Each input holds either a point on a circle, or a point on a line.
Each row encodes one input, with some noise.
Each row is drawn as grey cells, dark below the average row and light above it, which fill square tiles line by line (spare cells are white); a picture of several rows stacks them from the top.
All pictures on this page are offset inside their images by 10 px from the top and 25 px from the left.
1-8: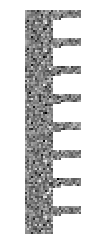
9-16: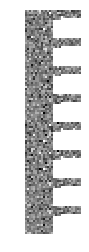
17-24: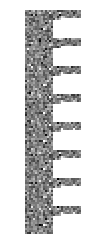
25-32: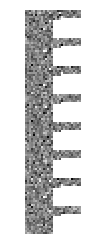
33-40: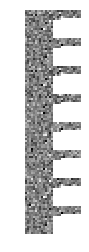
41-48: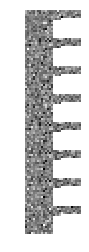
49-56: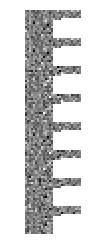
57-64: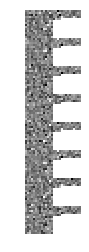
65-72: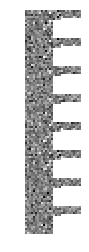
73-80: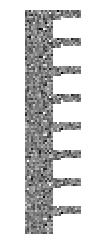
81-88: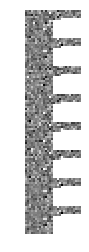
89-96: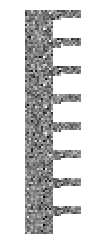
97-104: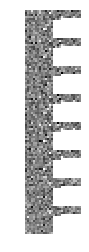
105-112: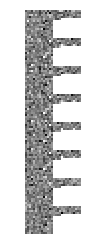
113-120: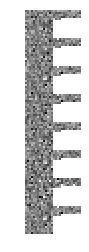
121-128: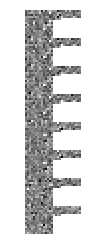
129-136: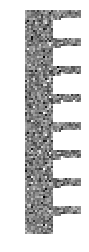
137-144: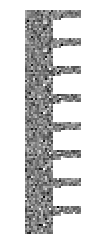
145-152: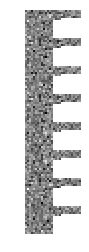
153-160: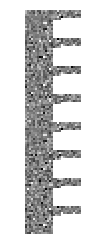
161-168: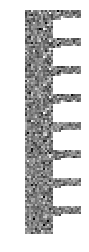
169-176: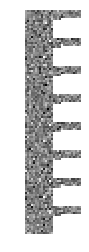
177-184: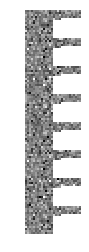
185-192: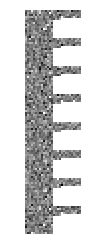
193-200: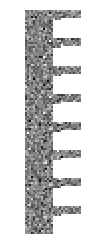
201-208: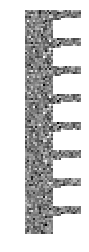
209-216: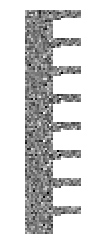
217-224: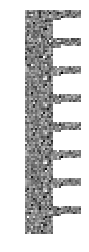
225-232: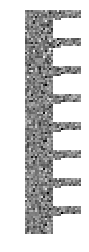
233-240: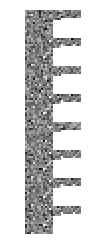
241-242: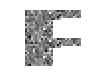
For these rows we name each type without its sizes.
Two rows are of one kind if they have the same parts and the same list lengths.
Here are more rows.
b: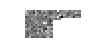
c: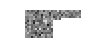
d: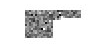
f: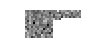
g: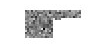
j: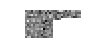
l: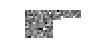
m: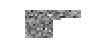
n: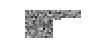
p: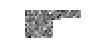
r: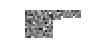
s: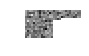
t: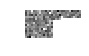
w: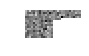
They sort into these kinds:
b, c, f, g, j, m, n, s, w
d, l, p, r, t

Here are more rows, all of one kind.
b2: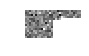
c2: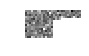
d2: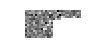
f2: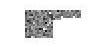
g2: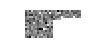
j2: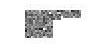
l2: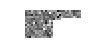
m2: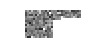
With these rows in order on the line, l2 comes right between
c2 and d2.
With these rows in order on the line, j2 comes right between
f2 and m2.
